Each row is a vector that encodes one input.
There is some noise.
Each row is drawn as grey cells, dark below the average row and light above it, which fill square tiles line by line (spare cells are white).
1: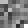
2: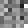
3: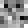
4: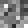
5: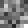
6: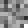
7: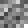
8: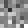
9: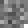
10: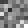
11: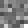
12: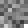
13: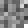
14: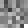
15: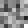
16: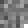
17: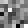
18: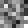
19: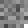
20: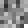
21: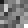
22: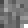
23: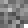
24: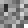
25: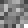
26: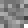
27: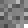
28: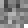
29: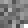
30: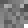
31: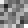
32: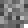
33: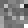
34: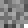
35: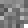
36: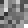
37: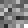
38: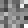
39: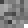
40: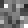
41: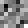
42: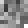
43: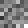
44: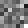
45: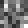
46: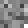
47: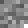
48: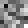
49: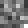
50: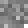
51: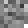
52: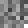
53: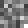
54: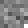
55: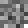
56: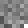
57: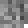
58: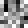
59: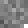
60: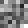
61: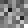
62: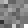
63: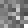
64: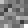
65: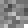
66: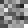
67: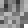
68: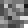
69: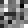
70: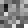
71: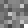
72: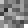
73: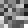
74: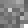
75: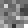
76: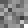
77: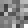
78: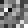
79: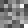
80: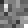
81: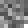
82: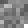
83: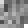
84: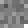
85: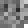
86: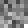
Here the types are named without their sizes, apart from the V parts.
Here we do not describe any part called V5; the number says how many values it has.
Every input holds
a label and a true/false value, together with a list of values of V5.
